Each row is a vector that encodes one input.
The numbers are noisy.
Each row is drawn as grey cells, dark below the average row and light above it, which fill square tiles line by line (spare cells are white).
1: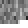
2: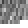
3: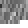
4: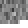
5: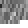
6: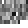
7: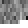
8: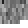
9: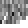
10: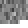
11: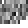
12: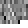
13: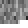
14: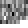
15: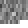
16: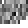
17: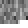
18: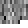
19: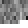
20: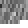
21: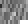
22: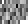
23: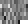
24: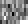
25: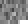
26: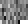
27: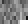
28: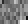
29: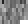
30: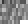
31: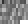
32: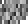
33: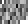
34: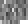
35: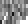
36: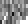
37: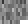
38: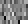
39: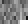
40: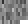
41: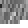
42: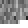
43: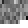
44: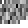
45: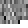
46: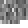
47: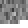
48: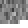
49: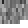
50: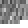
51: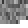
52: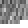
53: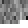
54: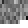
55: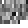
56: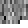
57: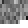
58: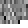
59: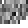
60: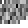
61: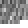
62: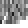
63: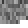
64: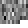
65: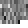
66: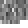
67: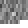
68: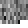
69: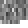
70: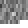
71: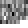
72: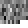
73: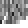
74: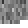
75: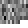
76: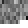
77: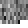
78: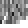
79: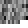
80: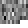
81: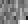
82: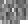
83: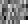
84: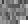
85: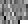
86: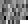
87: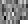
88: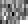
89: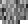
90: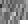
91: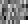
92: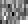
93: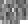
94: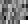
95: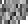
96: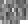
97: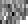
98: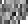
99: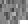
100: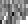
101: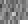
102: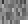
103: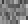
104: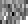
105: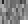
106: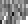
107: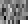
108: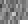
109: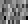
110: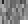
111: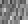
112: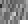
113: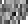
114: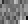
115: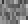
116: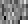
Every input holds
a true/false value, together with either a point on a 4-point line, or a point on a 12-point line.
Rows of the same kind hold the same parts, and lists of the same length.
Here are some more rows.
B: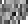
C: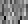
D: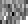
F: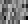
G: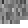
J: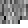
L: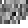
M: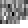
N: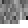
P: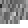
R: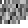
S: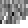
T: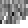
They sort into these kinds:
B, D, L, M, R, S, T
C, F, G, J, N, P

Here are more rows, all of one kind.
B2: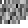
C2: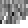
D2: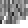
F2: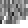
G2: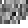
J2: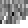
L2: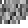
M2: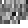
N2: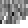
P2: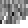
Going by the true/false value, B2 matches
G2, L2 and M2.
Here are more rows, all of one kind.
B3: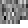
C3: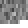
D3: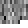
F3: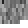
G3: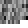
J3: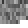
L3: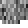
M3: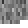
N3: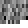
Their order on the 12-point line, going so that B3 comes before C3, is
L3, M3, F3, D3, B3, C3, G3, N3, J3.
